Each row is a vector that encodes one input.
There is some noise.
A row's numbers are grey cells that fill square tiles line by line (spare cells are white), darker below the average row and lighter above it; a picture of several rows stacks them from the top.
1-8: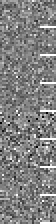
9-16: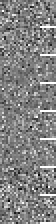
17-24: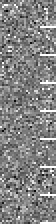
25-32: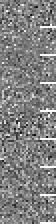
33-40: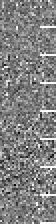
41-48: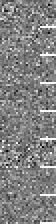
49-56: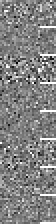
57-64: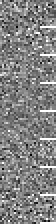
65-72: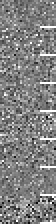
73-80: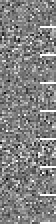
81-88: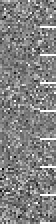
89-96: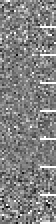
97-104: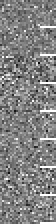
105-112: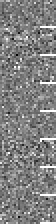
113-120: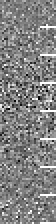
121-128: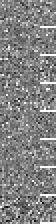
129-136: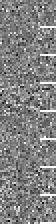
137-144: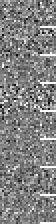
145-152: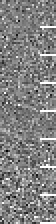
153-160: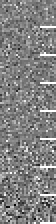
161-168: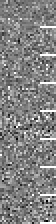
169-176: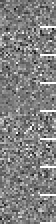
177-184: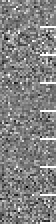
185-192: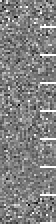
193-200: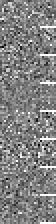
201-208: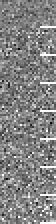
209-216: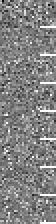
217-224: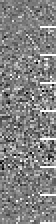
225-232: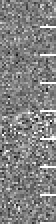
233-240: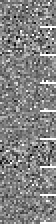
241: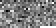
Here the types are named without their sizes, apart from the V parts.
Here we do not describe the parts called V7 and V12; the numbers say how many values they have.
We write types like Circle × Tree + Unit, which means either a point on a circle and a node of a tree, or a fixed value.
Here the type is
(Bool × V7 + V12) × Label.
